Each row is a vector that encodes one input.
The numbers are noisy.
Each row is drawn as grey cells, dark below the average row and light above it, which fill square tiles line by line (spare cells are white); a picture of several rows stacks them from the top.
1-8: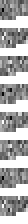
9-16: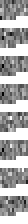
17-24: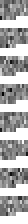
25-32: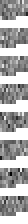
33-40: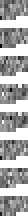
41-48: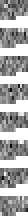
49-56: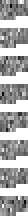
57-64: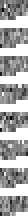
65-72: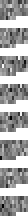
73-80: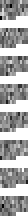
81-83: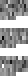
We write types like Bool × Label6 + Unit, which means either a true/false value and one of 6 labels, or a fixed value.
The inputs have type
Label6 × (Line5 + Line6).
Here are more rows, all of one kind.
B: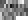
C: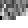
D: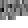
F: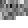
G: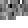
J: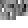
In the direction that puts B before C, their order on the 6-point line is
B, F, G, D, J, C.
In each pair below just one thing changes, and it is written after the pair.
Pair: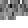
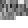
the label
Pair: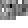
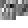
the place on the 6-point line
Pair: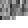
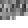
the place on the 6-point line
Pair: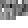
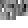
the place on the 6-point line
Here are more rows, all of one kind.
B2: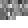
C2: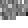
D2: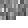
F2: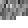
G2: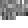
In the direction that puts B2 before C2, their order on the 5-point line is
D2, G2, B2, F2, C2.
